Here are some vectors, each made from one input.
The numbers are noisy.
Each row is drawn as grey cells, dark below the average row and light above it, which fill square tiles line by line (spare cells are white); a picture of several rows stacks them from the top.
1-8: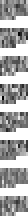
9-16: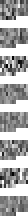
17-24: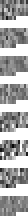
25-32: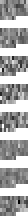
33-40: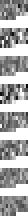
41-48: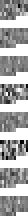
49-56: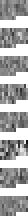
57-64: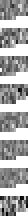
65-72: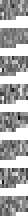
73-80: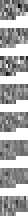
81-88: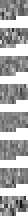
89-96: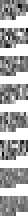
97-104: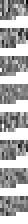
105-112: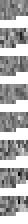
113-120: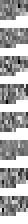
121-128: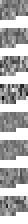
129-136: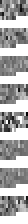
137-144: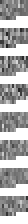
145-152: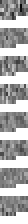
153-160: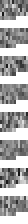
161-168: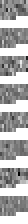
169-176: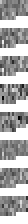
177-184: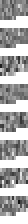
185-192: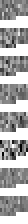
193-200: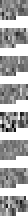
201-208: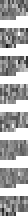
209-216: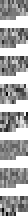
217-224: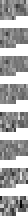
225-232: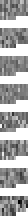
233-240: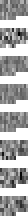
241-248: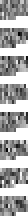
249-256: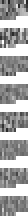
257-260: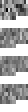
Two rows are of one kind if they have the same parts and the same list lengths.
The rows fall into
2 kinds.
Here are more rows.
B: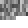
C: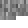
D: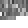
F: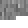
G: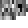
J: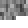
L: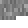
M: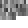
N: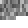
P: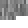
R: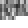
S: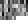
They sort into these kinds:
B, C, F, J, L, M, N, P, R
D, G, S

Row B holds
three true/false values.
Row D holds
a point on a 7-point line.
